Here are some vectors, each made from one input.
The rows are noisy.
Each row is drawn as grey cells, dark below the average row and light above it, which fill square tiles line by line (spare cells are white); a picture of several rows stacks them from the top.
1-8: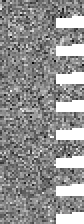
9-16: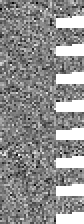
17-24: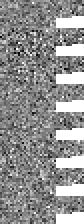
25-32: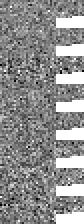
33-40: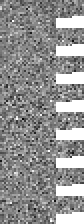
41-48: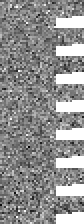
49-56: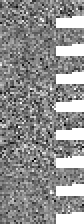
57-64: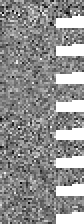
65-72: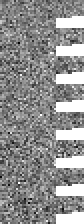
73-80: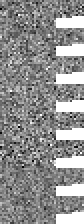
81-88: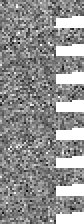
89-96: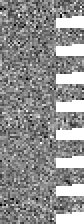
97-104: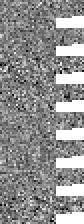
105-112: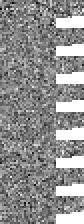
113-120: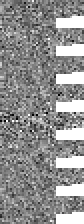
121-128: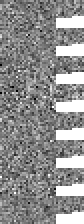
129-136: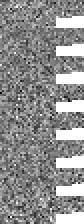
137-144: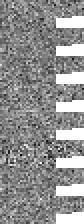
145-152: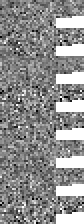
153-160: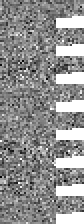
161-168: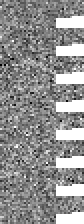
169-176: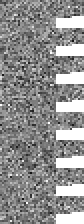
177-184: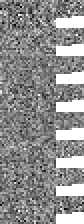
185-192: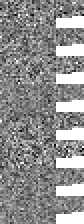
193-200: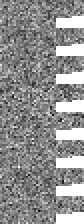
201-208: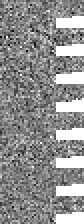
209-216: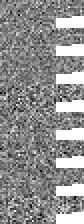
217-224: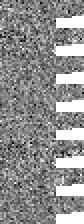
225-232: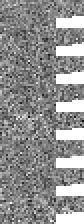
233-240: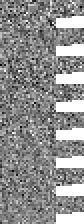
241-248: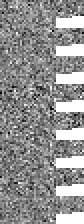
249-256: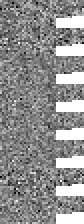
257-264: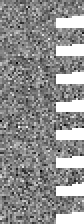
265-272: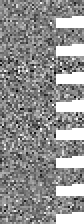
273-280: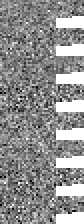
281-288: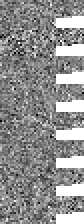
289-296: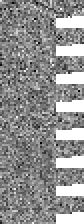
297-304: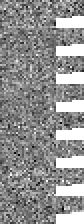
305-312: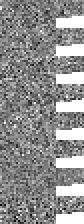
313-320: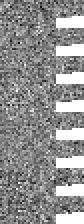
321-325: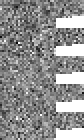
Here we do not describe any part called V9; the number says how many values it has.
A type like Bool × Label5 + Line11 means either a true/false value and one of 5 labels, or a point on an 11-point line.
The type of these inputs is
Line6 + Line14 + V9.
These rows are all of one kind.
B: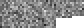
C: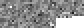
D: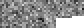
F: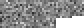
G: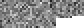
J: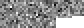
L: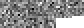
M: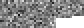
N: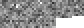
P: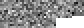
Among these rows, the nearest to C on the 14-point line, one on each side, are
J and P.
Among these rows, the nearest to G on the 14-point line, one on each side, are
N and P.
